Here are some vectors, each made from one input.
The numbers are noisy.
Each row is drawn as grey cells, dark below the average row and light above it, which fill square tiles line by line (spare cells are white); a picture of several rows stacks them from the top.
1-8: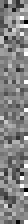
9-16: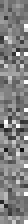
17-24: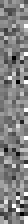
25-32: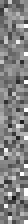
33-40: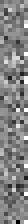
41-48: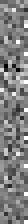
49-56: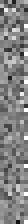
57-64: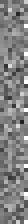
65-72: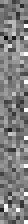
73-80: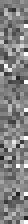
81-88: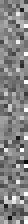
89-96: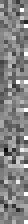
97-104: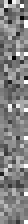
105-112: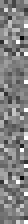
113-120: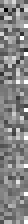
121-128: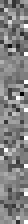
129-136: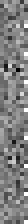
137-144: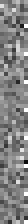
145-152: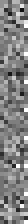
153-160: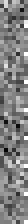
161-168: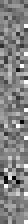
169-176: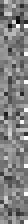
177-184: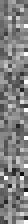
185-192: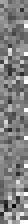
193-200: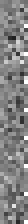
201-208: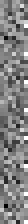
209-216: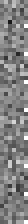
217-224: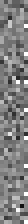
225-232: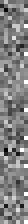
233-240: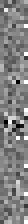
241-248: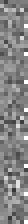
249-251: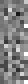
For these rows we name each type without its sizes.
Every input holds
a point on a line, together with either a point on a line, or a node of a tree.
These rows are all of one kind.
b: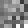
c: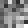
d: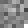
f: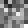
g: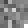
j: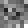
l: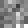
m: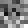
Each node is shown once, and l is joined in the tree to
d and f.
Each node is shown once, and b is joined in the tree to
c.
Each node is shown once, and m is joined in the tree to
g and j.
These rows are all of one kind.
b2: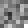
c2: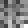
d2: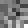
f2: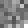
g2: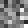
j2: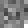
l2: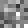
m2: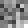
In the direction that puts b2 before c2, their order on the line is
d2, j2, b2, g2, c2, f2, l2, m2.
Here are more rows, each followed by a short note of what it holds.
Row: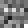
a point on a line and a node of a tree
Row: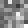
a point on a line and a node of a tree
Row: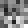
a point on a line and a node of a tree
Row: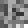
a point on a line and a node of a tree
